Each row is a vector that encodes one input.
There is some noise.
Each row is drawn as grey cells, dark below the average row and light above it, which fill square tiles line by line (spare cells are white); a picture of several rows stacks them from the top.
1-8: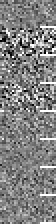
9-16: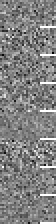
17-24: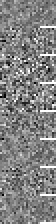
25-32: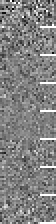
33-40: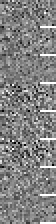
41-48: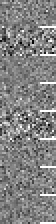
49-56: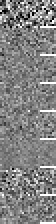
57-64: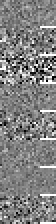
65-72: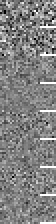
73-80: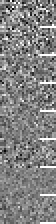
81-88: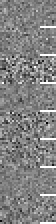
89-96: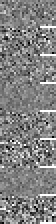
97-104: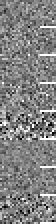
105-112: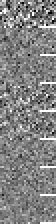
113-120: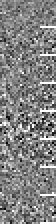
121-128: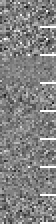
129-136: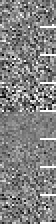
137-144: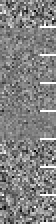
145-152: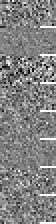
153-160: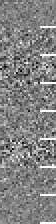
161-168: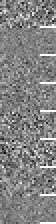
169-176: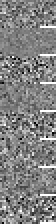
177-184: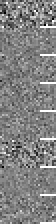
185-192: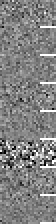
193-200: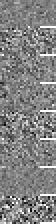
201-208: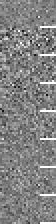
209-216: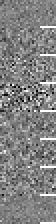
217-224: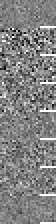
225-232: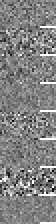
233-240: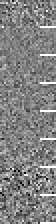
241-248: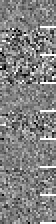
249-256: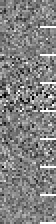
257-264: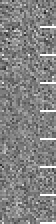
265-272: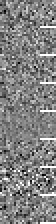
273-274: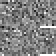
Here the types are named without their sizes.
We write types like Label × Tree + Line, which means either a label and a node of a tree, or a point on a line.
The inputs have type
List(Circle + Line) + Tree.
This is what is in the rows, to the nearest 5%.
About 15% of them hold a node of a tree. The rest are lists of items, each either a point on a circle, or a point on a line.
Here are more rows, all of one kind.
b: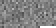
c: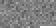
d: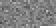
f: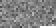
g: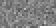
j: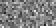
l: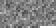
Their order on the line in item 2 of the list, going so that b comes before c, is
l, g, b, c, d, f, j.
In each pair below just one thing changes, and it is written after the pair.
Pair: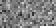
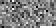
the place on the circle in item 1 of the list
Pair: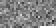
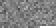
the place on the circle in item 1 of the list
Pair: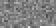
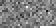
the place on the line in item 2 of the list
